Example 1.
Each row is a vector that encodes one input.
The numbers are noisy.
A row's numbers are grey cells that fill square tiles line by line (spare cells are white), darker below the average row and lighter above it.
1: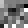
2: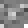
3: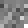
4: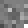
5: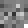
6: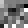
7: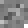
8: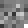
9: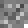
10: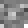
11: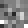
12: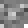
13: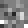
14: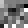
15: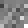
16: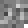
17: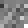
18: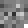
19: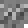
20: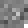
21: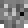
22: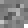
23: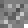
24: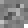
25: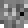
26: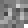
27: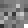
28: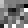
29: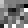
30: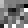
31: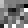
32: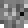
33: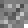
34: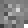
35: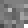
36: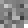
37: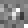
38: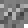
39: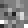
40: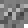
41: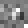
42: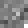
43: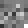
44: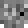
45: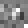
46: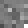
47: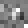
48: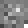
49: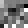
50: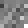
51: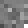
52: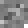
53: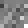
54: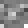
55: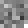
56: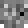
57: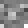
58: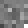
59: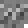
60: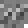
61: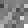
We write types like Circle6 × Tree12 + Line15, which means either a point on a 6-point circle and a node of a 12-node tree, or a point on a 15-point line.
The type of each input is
Bool × Label7 + Unit.
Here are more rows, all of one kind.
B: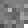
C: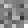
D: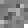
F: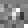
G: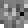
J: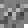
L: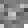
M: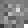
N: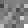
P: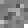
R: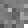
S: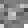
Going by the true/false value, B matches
M, N and R.
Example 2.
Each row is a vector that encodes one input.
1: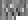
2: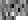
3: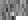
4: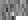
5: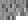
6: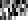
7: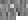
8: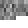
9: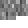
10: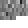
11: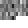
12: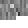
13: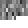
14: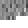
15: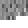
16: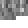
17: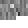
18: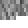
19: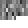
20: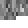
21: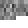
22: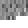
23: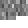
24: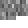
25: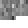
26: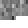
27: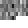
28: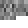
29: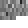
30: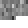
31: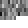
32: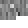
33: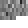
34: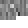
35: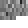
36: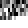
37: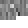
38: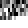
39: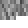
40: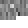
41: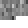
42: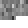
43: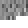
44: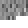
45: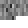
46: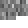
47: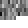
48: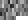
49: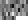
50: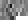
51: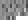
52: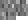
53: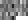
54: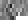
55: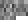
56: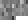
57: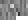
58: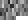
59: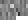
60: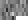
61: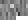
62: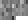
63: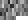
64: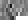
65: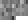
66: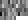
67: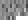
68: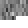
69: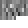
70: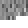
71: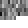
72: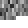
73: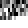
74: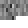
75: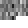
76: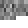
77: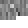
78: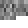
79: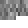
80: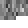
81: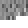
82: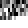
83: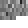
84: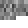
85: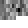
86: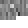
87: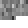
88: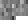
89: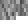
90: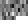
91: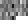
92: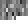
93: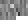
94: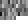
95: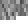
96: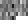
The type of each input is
Bool × Tree10 + Unit.
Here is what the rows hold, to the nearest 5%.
About 5% of them hold a fixed value. The rest hold a node of a 10-node tree and a true/false value.
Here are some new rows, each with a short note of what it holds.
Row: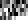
a fixed value
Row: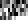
a fixed value
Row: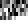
a fixed value
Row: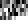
a fixed value
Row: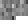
a node of a 10-node tree and a true/false value
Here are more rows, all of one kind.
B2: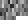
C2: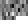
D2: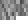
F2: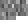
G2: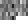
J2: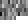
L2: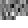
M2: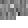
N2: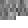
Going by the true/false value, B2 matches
C2, G2 and L2.
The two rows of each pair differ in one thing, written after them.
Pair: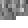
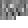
the true/false value
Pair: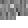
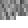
the node of the tree
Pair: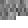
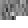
the true/false value
